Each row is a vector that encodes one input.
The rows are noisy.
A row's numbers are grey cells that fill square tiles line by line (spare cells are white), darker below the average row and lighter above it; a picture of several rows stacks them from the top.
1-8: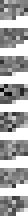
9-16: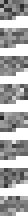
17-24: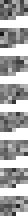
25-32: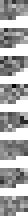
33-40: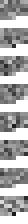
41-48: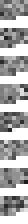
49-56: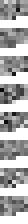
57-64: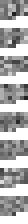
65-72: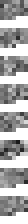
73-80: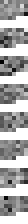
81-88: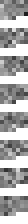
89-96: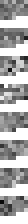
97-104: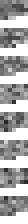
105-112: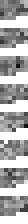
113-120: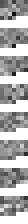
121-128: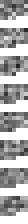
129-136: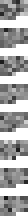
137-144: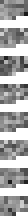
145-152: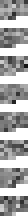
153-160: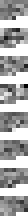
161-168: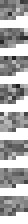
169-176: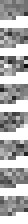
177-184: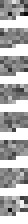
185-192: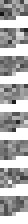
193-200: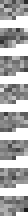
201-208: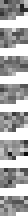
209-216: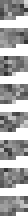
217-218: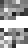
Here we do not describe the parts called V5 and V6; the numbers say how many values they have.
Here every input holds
a value of V6, together with either one of 10 labels and a true/false value, or a value of V5.
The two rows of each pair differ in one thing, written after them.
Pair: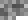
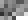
the value of V6
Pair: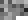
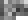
the value of V5
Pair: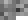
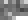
the value of V6
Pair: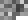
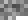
the value of V5
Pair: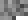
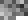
the value of V5
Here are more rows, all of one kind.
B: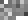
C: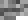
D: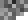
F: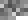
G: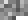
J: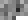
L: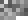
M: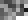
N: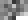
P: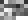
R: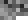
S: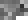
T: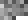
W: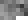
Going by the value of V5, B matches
C, L and W.
